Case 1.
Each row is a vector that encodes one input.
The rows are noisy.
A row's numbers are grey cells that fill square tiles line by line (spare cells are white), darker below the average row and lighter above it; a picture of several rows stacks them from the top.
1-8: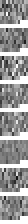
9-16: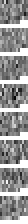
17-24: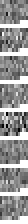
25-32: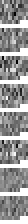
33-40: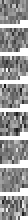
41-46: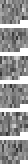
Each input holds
a list of up to two points on a 6-point line.
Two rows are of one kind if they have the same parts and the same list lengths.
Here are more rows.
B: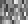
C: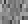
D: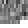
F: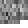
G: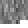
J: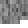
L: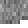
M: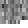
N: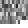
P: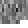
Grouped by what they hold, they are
B
C, F, G, J, L, N, P
D, M

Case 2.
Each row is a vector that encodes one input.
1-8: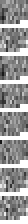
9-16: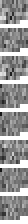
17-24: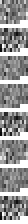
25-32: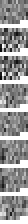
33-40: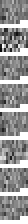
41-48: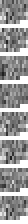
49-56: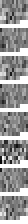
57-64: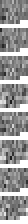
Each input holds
a list of up to two points on a 4-point line.
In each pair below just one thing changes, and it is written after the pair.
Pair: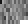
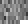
the place on the 4-point line in item 2 of the list
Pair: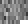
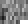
the place on the 4-point line in item 1 of the list
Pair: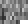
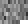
the place on the 4-point line in item 1 of the list
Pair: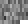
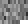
the place on the 4-point line in item 1 of the list
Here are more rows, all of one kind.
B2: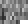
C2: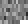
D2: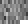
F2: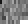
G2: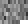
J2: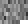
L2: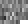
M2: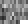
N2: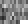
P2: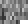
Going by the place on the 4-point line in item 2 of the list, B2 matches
G2, J2, L2 and P2.
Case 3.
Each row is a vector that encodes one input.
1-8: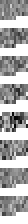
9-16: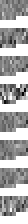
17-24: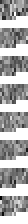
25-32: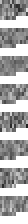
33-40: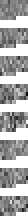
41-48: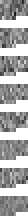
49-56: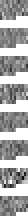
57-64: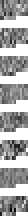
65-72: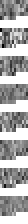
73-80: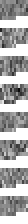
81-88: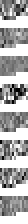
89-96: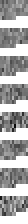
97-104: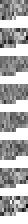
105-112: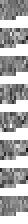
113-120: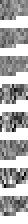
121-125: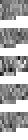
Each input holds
one of 10 labels and a true/false value.
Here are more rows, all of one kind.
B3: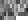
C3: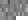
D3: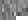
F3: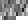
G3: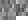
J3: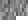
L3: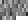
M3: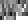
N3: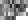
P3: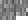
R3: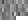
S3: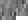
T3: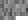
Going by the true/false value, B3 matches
D3, S3 and T3.
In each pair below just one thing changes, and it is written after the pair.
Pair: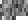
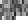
the label
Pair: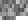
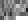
the true/false value
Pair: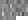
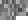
the label
